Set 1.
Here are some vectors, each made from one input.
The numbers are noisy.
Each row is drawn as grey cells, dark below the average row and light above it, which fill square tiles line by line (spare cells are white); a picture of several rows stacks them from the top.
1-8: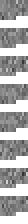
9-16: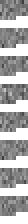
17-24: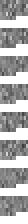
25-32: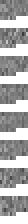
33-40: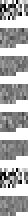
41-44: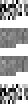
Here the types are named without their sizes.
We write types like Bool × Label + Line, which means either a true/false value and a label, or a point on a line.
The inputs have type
Tree + Unit.
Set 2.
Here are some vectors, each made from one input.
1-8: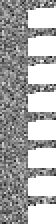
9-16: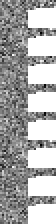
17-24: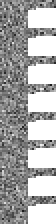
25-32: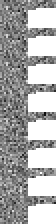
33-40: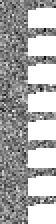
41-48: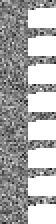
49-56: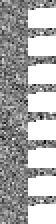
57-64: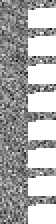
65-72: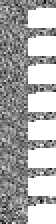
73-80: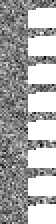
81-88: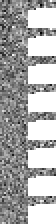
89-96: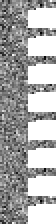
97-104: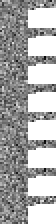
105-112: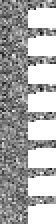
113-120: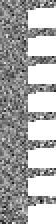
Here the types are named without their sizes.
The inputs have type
Line.
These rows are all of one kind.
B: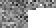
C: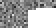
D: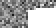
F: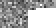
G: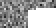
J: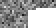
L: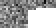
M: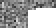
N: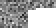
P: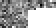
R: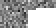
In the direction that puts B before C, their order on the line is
D, F, B, N, R, L, J, M, C, G, P.
